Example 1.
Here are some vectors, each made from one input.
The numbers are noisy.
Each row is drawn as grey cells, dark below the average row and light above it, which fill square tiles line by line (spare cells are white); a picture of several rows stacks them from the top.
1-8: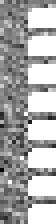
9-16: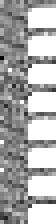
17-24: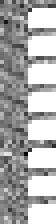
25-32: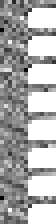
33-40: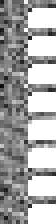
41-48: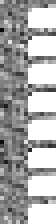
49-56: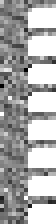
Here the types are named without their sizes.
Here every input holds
either a point on a line, or a node of a tree.
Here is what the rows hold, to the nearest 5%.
About 55% of them hold a point on a line. The rest hold a node of a tree.
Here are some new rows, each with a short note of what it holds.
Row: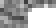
a point on a line
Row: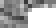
a point on a line
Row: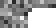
a node of a tree
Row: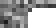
a node of a tree
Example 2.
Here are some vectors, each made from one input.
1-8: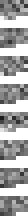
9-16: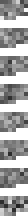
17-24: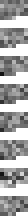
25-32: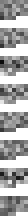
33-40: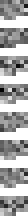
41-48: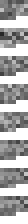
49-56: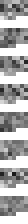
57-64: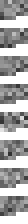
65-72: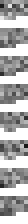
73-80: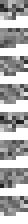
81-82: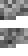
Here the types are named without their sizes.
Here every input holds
either a point on a line, or three true/false values.
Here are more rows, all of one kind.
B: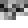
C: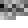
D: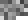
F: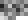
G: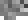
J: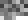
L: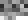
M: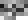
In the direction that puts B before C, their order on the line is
B, M, C, F, L, J, G, D.
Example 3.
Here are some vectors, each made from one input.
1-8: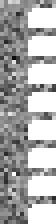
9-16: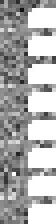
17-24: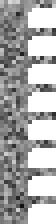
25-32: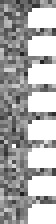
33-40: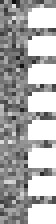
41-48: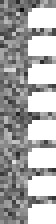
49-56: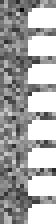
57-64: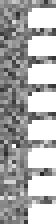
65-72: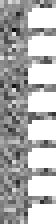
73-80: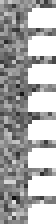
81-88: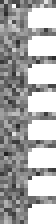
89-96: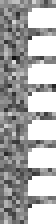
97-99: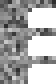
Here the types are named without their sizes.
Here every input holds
either a label, or a point on a line.
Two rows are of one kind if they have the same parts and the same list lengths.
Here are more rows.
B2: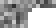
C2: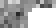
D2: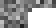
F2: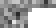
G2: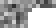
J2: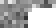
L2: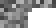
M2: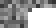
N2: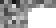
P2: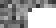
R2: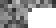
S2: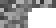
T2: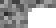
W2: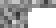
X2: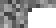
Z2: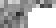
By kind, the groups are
B2, C2, F2, G2, J2, W2, Z2
D2, L2, M2, N2, P2, R2, S2, T2, X2

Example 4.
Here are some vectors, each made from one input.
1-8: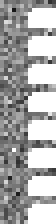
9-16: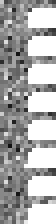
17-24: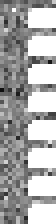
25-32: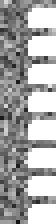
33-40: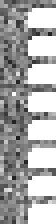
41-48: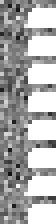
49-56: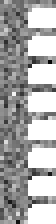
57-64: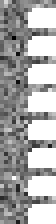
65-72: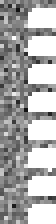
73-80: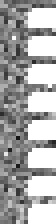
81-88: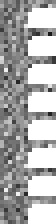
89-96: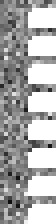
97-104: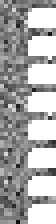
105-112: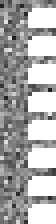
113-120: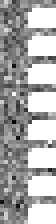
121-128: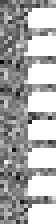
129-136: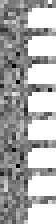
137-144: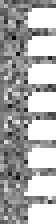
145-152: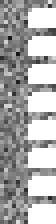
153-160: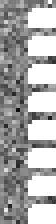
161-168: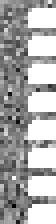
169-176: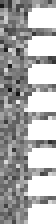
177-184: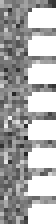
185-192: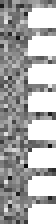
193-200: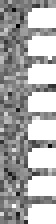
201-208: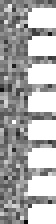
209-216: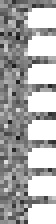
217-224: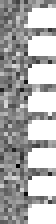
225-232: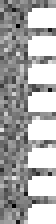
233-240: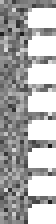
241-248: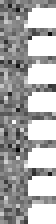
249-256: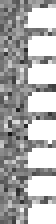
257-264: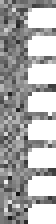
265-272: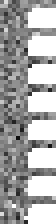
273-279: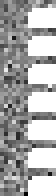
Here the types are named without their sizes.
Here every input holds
a label and a point on a line.
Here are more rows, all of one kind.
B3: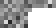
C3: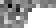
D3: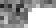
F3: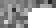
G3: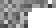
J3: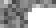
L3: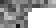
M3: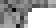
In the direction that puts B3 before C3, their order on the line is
G3, B3, L3, F3, D3, J3, M3, C3.
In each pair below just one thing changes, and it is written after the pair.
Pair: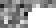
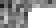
the place on the line
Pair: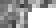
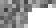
the place on the line
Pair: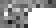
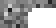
the place on the line
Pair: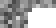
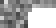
the place on the line
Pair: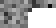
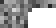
the place on the line
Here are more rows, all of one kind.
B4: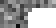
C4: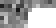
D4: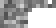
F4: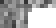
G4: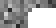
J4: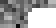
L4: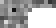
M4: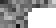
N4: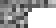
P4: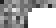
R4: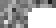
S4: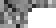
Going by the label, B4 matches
J4, M4, N4 and S4.
